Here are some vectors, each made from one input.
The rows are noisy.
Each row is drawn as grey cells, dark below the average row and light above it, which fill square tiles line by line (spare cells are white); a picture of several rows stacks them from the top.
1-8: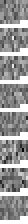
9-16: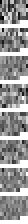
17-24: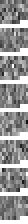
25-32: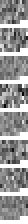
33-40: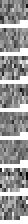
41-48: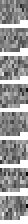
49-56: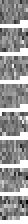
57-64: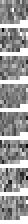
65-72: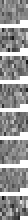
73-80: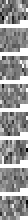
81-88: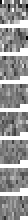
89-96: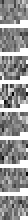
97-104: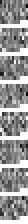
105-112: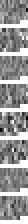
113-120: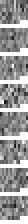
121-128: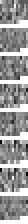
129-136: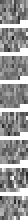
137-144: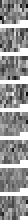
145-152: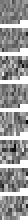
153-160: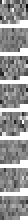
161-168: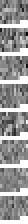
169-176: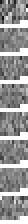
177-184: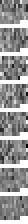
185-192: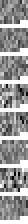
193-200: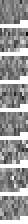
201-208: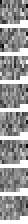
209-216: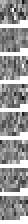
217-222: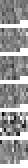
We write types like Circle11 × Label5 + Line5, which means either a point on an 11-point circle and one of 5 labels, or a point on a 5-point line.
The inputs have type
Bool × (Tree7 + Unit).
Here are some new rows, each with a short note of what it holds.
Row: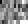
a true/false value
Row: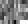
a node of a 7-node tree and a true/false value
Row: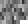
a node of a 7-node tree and a true/false value
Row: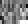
a node of a 7-node tree and a true/false value
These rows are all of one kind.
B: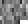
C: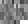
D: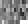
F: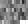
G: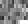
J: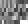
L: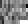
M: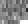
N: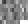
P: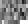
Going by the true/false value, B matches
C, G, L and N.
